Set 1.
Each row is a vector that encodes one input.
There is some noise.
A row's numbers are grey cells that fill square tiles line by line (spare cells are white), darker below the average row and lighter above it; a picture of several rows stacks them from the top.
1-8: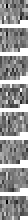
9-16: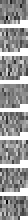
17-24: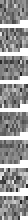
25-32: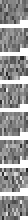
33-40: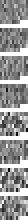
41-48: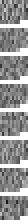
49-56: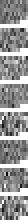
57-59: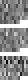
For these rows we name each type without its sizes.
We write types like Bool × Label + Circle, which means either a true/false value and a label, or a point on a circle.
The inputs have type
List(Line).
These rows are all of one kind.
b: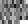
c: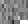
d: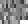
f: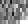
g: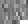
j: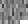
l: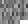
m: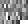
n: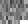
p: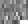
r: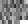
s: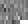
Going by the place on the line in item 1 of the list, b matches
d, n and r.
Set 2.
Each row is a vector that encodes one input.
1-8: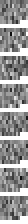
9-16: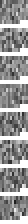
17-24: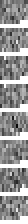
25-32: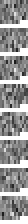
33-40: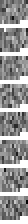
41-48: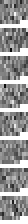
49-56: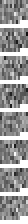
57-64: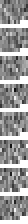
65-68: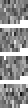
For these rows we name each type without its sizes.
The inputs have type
Bool × Bool × Bool + Label.
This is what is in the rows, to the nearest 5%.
About 50% of them hold a label. The rest hold three true/false values.
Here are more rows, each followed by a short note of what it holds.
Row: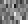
three true/false values
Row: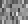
three true/false values
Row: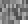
a label
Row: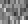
a label
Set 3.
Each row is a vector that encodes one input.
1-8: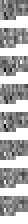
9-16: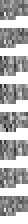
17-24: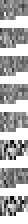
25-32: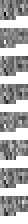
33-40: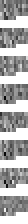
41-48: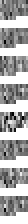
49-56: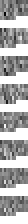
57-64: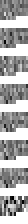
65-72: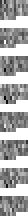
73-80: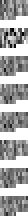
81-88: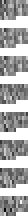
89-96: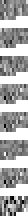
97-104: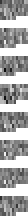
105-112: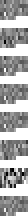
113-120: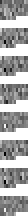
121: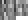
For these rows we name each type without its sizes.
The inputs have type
List(Line).
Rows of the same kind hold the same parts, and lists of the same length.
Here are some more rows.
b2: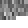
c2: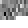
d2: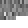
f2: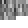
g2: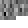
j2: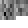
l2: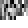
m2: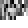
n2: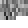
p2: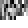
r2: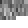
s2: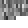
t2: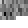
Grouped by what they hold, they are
b2, d2, f2, r2
c2, g2, j2, n2, s2, t2
l2, m2, p2

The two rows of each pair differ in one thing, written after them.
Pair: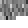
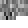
the place on the line in item 1 of the list
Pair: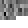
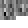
the place on the line in item 1 of the list
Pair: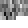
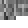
the place on the line in item 1 of the list
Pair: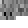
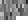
the place on the line in item 2 of the list
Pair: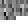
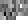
the place on the line in item 1 of the list
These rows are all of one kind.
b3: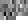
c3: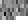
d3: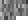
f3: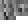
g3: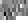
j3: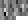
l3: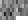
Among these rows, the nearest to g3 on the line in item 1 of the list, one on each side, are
b3 and c3.
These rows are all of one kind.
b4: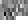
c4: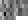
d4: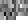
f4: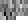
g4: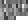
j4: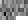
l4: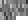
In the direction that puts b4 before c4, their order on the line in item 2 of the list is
b4, c4, j4, d4, f4, l4, g4.
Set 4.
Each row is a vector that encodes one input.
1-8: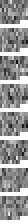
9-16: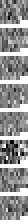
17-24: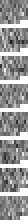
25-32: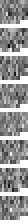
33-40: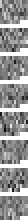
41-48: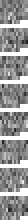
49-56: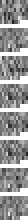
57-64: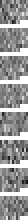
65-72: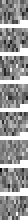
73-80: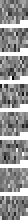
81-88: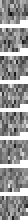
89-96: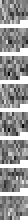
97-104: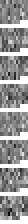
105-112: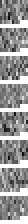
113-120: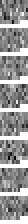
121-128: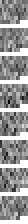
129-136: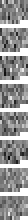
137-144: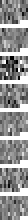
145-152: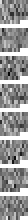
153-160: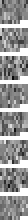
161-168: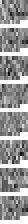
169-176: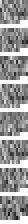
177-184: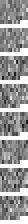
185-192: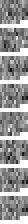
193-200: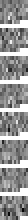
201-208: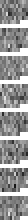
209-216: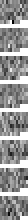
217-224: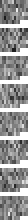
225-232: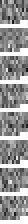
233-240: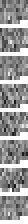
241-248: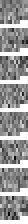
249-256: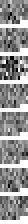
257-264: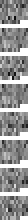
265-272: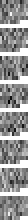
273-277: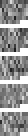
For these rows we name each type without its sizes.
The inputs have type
List(Circle).
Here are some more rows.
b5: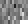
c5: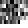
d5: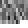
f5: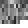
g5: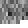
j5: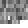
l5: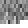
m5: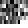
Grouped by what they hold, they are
b5, g5, j5, l5
c5, m5
d5, f5

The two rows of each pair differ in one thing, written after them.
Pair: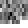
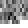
the place on the circle in item 2 of the list
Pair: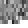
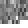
the place on the circle in item 1 of the list
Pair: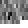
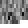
the place on the circle in item 1 of the list
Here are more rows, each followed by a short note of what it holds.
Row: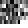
the empty list
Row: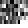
the empty list
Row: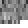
a list of one item
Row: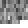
a list of one item
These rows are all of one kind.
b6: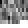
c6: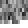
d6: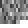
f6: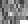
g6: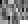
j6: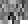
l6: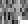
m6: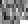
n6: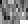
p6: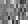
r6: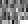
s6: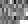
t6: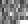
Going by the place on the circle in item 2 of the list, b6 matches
f6, g6 and n6.
